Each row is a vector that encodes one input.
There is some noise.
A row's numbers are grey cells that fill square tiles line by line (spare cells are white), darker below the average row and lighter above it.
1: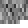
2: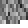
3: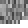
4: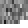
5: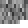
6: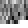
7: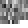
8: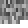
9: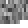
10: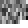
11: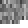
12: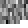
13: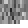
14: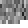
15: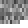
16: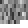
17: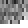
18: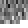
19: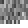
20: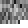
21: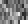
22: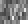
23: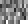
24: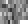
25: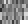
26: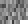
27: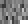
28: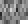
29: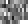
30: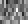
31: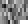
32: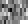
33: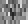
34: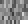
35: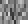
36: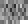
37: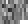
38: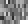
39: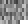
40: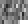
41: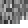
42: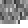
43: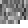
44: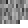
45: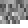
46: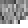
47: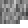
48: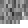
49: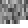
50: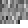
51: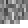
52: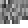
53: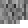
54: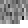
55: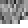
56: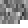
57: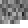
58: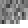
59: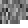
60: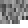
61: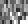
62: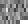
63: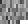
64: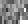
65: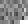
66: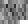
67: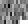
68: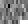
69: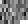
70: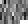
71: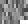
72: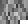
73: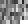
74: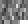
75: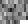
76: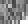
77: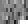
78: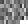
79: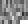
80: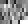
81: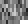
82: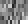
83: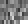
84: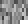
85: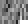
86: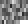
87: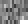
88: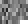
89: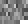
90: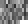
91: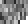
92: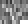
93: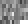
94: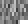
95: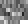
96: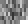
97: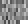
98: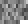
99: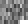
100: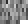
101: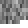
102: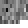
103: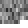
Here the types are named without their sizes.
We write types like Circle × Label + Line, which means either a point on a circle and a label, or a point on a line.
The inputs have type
Label × List(Line).
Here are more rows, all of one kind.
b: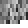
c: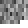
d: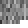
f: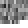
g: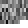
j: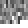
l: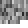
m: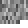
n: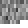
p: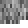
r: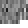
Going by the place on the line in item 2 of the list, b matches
c, d and g.
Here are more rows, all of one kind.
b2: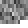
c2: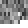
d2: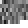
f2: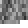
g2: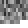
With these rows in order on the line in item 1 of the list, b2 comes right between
c2 and g2.
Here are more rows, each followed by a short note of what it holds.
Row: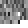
a label, together with a list of one item
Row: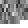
a label, together with a list of one item
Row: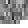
a label, together with the empty list
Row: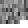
a label, together with the empty list
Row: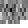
a label, together with the empty list
